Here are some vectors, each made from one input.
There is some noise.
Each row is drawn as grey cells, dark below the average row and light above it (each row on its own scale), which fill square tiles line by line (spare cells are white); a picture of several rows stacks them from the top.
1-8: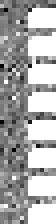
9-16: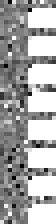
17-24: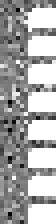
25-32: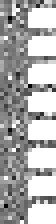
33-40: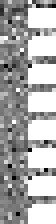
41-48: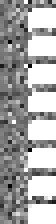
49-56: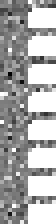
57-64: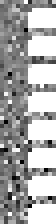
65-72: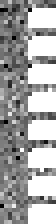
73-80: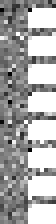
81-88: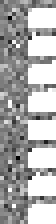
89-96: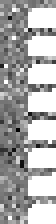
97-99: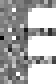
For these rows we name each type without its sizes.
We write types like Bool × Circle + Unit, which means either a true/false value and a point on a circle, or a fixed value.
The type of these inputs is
(Bool × Bool × Bool + Line) × Tree.
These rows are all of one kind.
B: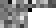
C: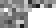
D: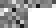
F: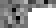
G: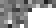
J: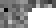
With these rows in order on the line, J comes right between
B and F.
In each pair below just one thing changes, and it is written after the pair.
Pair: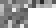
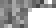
the node of the tree
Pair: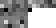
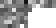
the node of the tree
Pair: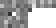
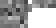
the node of the tree
